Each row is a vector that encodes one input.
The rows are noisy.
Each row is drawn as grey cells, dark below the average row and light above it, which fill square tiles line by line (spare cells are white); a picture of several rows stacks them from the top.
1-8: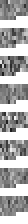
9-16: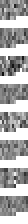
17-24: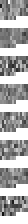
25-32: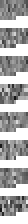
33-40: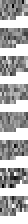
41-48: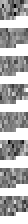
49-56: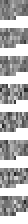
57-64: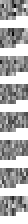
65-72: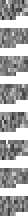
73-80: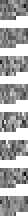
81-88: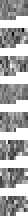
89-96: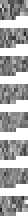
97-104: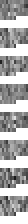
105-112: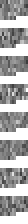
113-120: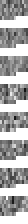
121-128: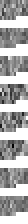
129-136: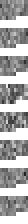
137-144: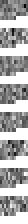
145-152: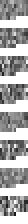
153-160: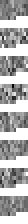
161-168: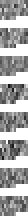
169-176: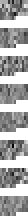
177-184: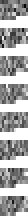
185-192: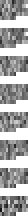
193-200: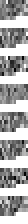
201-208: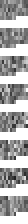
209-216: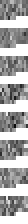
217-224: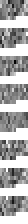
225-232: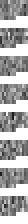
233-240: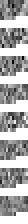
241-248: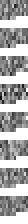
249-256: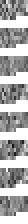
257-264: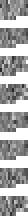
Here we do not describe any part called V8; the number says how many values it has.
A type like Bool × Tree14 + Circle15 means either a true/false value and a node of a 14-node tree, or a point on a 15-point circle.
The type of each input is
(Line11 + Tree11) × V8 + Line13.
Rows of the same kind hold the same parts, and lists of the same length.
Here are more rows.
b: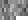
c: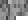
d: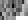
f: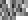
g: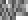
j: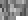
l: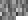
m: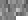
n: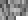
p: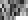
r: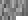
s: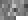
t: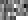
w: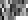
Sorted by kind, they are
b, c, j, n, s
d, f, g, p, w
l, m, r, t

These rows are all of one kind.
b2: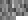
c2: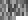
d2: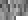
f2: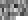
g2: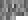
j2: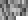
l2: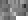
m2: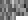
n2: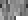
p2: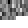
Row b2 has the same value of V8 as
g2, m2 and p2.
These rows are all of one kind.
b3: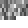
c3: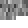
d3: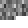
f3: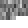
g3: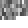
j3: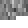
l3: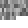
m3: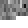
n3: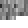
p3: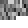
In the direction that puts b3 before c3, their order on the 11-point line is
g3, b3, j3, p3, l3, d3, m3, c3, f3, n3.
